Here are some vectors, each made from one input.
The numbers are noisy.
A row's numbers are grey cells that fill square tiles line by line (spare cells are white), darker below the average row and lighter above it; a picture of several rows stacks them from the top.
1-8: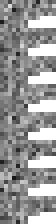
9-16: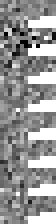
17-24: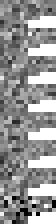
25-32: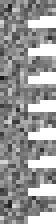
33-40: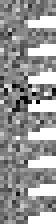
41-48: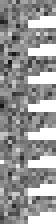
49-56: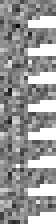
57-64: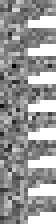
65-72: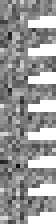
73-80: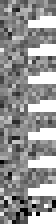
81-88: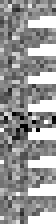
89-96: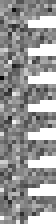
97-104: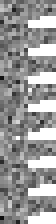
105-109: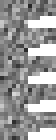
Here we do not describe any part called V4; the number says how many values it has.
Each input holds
a list of up to two items, each a true/false value and a value of V4.
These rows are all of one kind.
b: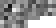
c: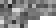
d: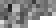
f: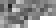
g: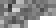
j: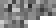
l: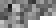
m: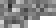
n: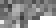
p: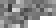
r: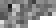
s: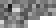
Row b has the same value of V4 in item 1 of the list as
d, l, r and s.
